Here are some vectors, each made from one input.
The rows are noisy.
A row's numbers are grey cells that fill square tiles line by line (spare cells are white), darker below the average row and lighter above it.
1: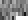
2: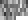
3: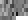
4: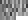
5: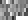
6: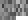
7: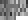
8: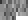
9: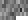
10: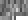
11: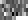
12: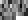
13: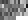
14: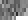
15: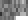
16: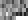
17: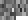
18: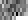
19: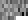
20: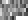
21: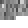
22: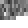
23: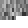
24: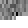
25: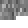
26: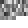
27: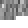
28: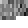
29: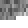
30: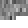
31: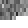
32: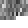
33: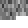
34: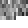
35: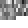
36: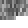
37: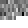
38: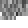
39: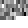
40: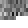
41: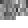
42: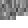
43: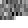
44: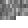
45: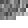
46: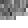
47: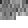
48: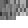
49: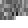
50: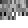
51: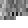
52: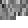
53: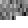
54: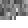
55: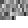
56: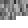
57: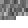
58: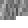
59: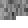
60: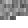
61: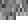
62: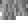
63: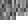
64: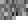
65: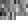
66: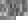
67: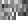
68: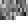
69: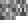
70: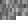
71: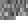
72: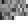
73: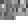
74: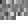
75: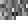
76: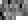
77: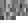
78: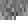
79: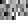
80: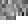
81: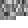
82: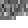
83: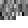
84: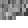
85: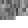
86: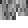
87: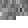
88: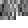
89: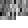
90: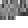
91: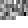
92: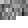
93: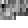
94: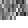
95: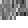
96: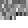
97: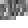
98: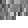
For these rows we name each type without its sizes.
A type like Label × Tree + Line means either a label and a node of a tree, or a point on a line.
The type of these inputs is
(Line + Tree) × Tree.
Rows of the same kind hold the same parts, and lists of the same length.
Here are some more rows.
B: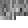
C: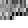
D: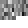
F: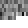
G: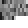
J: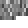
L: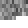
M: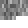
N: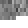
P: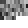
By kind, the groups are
B, C, D, F, G, J, P
L, M, N

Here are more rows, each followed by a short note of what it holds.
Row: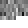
a node of each of two trees
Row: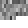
a node of each of two trees
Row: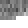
a point on a line and a node of a tree
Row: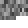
a point on a line and a node of a tree
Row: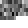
a point on a line and a node of a tree
